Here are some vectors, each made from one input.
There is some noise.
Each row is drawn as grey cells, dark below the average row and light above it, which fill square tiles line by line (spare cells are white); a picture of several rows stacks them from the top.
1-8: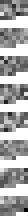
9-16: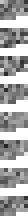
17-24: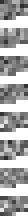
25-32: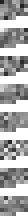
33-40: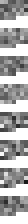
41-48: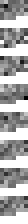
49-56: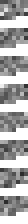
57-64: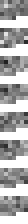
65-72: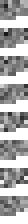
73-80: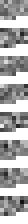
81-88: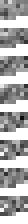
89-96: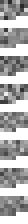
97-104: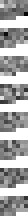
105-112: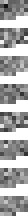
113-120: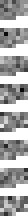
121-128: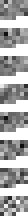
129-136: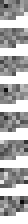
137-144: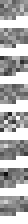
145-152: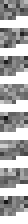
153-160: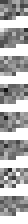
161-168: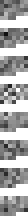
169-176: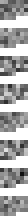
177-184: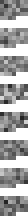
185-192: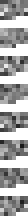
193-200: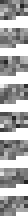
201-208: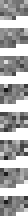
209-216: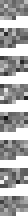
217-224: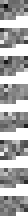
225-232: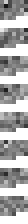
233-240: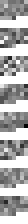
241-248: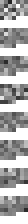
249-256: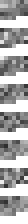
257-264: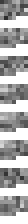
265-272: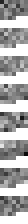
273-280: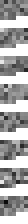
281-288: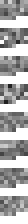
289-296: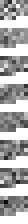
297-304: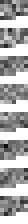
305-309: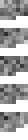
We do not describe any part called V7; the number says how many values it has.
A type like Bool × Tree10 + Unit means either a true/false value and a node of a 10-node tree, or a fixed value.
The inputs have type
Line8 × V7 + List3(Line6).
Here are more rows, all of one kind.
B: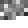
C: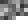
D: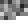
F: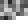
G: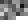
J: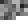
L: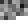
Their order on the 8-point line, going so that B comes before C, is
B, D, F, L, J, G, C.
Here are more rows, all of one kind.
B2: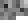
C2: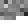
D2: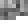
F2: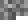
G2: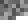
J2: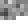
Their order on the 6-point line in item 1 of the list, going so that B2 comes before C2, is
G2, B2, F2, C2, J2, D2.
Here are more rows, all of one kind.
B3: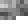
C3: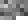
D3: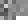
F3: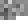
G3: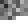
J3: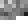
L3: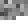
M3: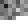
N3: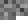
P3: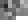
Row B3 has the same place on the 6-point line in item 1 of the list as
C3 and L3.
